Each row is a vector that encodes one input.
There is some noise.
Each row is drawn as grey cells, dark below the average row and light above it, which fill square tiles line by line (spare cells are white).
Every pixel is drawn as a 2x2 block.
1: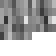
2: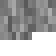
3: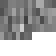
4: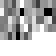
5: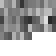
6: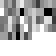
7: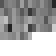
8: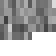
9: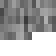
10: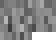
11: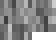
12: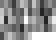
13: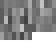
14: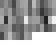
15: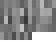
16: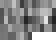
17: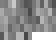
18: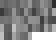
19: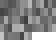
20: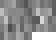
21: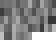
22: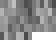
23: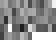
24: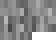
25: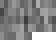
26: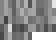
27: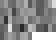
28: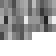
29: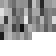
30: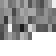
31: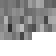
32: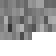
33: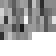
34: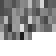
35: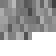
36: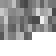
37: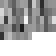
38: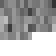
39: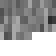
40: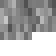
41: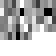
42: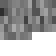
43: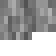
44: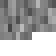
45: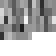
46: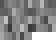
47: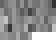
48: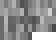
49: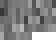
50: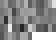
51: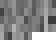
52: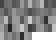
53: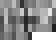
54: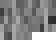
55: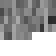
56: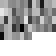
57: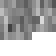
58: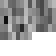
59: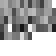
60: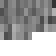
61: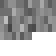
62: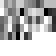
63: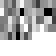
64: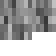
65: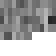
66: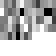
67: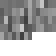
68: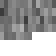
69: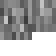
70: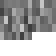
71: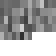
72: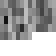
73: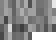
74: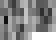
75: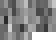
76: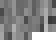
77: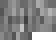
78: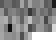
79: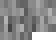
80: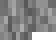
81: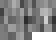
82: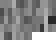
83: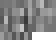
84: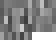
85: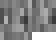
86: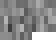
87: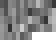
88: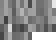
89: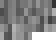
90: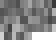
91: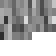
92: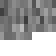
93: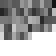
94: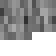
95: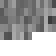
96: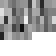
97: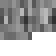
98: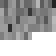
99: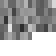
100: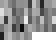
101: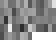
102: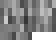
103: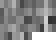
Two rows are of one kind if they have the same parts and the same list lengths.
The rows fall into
3 kinds.
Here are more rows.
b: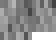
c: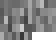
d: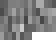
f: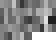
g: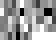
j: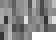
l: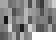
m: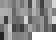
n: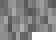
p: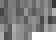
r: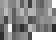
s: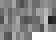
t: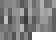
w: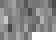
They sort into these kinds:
b, c, d, f, n, p, s, t, w
g
j, l, m, r

